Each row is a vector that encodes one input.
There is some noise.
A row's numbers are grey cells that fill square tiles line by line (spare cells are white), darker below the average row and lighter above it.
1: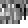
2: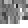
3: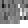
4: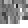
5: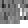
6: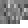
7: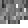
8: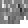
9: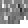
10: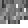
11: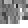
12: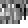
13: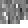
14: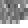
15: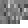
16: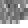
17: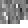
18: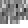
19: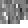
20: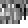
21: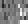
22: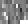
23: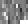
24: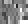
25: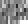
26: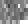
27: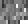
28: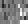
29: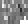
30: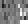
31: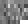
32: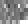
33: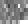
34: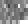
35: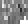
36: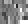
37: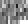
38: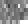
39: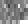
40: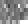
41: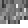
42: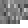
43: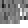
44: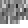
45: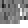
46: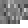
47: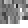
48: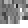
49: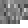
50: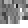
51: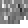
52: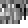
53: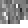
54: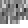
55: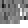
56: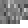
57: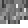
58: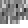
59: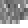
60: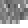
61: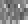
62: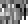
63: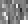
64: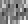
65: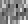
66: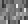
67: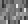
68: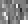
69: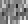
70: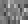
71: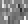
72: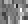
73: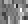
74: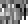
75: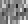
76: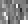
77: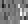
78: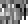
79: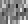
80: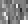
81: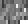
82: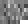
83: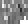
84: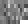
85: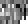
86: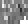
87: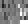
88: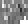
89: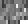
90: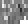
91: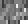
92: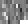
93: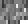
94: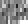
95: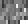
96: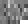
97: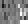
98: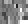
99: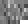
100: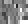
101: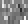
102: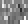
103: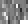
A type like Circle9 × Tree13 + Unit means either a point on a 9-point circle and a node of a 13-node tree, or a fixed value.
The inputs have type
Bool × Bool × Bool + Unit.
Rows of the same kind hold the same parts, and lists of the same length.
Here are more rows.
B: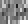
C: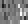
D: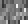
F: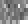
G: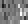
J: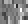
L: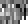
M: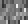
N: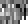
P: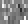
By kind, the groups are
B, C, D, F, G, J, M, P
L, N

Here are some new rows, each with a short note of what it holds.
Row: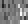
three true/false values
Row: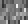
three true/false values
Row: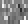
three true/false values
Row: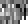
a fixed value
